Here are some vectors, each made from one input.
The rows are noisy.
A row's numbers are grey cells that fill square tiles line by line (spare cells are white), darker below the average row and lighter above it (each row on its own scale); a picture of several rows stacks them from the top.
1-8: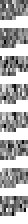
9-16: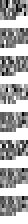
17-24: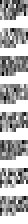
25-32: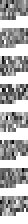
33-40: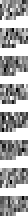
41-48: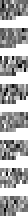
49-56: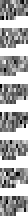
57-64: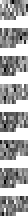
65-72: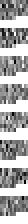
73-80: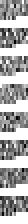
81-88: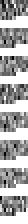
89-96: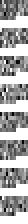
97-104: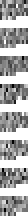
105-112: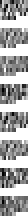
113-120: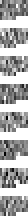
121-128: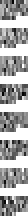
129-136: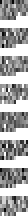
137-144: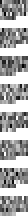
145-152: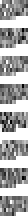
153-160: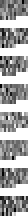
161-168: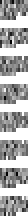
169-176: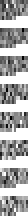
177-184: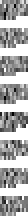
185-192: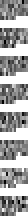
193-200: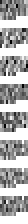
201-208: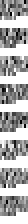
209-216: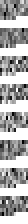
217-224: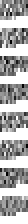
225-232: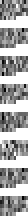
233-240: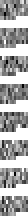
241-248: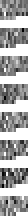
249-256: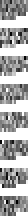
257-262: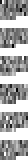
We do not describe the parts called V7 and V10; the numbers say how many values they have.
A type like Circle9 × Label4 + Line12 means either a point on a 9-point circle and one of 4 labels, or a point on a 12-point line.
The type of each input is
(Bool × Line5 + V7) × (Circle11 + V10).
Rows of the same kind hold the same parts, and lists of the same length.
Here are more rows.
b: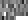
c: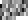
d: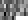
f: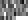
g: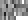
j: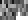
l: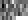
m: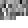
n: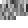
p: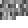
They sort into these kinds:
b, f, l
c, m, p
d, j
g, n

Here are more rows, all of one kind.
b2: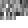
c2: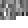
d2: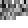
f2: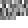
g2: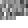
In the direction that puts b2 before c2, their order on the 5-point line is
d2, f2, b2, g2, c2.
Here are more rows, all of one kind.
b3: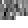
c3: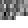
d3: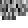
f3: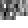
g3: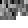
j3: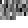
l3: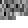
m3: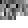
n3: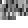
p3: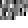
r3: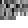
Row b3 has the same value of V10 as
j3, l3 and n3.
